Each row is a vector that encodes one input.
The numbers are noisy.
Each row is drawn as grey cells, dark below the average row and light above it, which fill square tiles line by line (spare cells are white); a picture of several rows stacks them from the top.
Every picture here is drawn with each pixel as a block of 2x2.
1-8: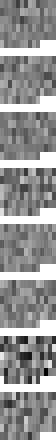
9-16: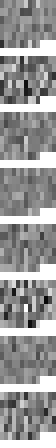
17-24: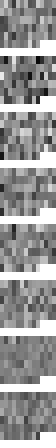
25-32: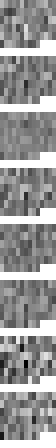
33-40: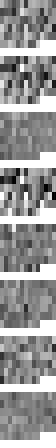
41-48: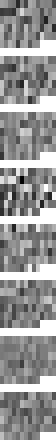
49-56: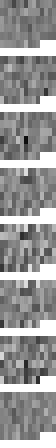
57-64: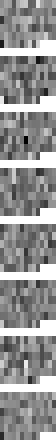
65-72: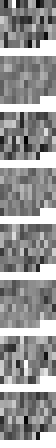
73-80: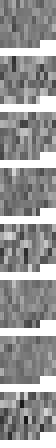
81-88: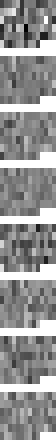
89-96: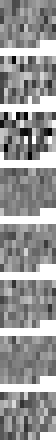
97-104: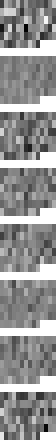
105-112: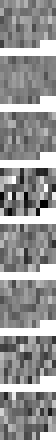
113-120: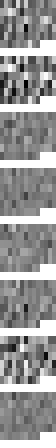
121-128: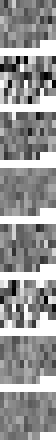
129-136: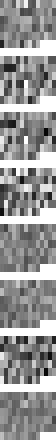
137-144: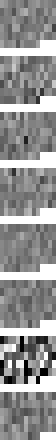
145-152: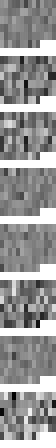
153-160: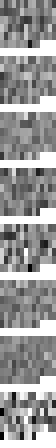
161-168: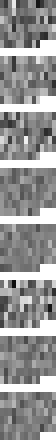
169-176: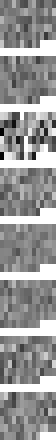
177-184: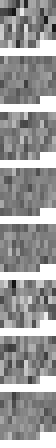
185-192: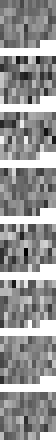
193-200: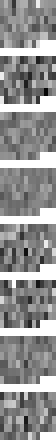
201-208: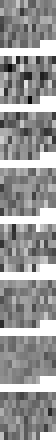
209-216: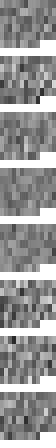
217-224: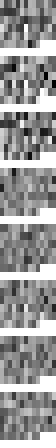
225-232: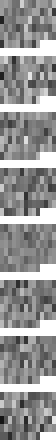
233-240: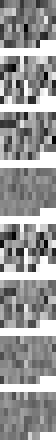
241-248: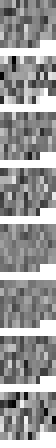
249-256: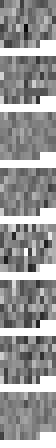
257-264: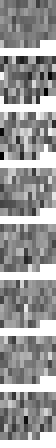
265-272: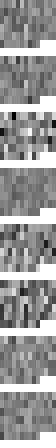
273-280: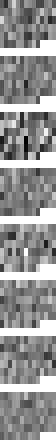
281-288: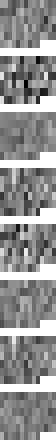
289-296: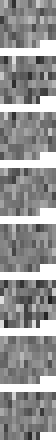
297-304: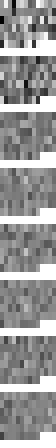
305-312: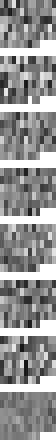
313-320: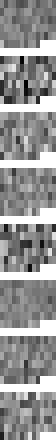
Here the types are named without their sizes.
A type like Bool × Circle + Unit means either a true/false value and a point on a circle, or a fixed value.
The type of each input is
List(Line).
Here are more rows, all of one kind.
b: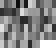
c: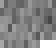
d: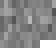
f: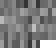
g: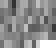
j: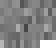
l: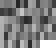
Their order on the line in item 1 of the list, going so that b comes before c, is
f, l, j, b, d, c, g.
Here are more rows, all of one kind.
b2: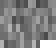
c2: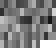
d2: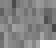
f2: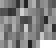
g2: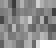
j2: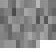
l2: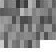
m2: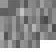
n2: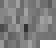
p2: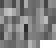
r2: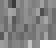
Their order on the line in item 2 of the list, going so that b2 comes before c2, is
n2, j2, g2, b2, f2, c2, d2, p2, m2, r2, l2.
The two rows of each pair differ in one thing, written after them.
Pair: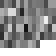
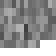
the place on the line in item 1 of the list
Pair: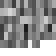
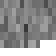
the place on the line in item 1 of the list
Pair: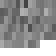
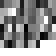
the place on the line in item 2 of the list
